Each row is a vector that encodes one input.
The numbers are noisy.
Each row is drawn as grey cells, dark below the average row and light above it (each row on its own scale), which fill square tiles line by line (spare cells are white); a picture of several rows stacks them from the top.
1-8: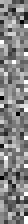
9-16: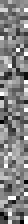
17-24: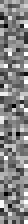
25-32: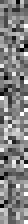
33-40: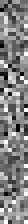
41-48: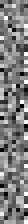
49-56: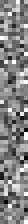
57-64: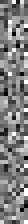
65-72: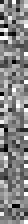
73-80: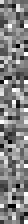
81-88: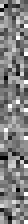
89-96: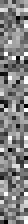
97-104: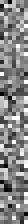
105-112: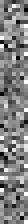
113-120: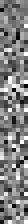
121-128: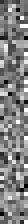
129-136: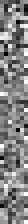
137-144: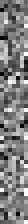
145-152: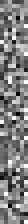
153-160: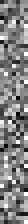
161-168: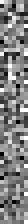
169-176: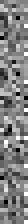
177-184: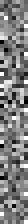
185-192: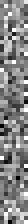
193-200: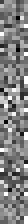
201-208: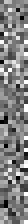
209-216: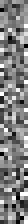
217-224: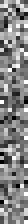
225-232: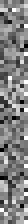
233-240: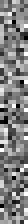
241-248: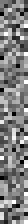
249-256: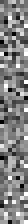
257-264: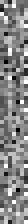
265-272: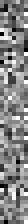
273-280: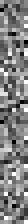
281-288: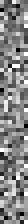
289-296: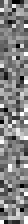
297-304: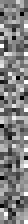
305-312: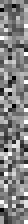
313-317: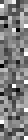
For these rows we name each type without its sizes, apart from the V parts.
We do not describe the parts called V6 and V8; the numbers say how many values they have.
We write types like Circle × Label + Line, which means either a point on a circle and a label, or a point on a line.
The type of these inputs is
Bool × V8 + Label × V6 + Unit.
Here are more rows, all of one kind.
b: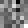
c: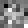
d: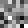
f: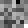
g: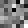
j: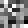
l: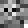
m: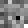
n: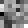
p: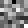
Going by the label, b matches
f and n.
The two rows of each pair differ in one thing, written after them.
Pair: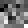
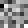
the true/false value
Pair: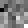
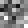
the value of V8
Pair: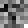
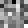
the true/false value
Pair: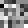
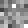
the value of V8
